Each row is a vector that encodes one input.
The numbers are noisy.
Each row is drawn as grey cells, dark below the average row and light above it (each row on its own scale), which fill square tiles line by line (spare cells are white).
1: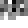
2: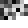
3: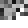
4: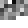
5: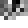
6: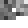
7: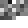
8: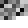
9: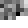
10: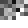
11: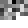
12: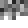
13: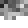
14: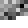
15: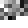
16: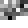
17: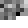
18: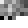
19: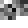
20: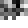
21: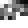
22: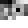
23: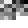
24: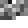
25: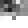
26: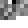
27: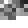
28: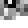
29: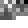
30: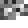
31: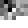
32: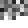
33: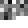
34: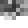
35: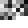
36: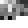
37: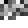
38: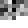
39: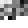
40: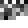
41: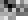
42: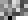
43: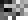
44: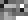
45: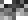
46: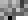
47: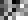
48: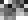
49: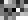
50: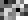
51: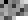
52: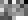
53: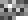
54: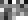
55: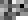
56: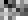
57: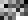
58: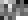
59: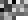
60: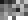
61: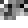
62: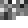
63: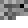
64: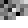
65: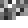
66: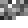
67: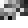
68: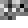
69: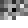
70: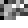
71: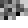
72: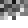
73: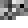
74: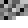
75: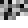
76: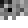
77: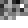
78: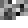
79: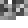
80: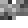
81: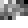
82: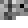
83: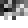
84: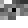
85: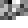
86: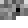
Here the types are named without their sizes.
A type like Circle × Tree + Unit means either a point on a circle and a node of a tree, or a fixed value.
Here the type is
Bool × Bool × Bool × Circle + List(Line).
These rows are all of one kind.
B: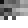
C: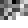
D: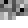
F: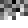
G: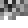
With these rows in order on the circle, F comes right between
B and C.
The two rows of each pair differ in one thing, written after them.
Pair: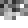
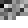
one of the three true/false values
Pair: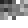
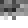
one of the three true/false values
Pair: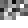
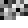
one of the three true/false values
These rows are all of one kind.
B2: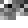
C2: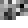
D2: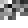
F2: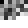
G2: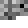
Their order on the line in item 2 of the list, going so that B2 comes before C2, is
D2, B2, G2, C2, F2.
